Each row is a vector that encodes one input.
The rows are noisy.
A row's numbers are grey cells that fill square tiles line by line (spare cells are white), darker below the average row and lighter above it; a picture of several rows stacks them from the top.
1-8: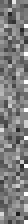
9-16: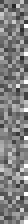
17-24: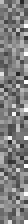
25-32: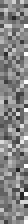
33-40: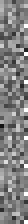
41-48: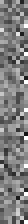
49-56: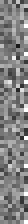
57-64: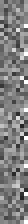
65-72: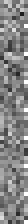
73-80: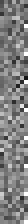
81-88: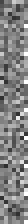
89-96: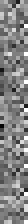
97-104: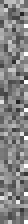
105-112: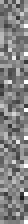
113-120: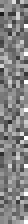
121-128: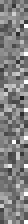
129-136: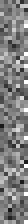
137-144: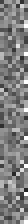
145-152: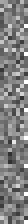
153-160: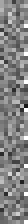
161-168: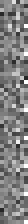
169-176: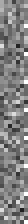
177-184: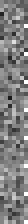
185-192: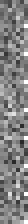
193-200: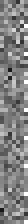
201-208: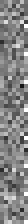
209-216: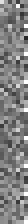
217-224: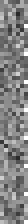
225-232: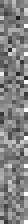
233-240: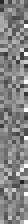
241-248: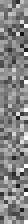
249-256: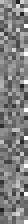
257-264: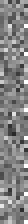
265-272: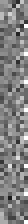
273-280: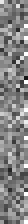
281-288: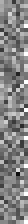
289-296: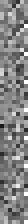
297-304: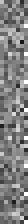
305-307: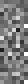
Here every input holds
a node of an 11-node tree, together with either a point on a 6-point circle, or a fixed value.
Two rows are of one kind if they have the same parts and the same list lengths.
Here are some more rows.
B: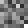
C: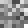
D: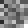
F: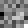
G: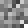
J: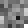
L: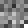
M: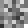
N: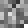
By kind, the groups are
B, C, G, J, L, M, N
D, F

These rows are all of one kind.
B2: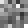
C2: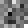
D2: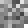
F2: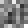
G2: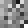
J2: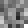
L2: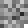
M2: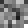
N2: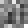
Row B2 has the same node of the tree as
C2, F2 and N2.
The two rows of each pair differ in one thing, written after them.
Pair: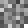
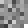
the node of the tree
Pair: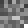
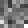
the node of the tree
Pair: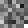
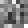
the place on the 6-point circle
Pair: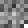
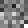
the node of the tree
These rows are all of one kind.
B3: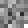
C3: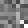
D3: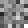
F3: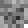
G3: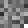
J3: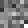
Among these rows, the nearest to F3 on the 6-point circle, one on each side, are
B3 and G3.
